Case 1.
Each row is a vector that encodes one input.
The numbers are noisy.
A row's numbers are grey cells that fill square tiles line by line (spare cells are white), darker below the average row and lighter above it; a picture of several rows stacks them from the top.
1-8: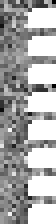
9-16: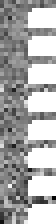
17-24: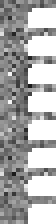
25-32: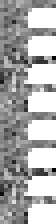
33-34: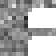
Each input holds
a node of a 7-node tree.
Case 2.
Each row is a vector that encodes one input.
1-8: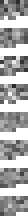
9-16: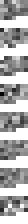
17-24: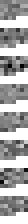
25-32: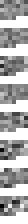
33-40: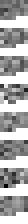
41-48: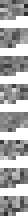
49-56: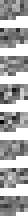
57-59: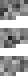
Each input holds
one of 7 labels.
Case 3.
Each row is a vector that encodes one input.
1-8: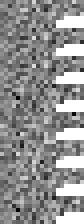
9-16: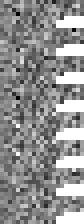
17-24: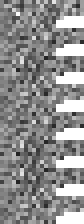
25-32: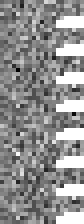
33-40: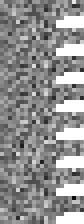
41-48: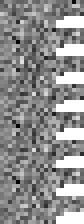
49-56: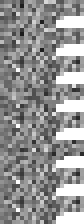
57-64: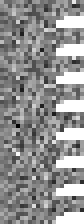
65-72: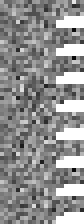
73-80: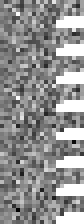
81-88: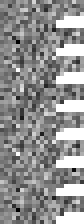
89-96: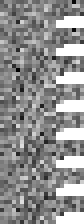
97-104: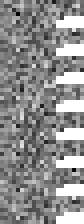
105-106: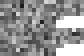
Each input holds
three true/false values.
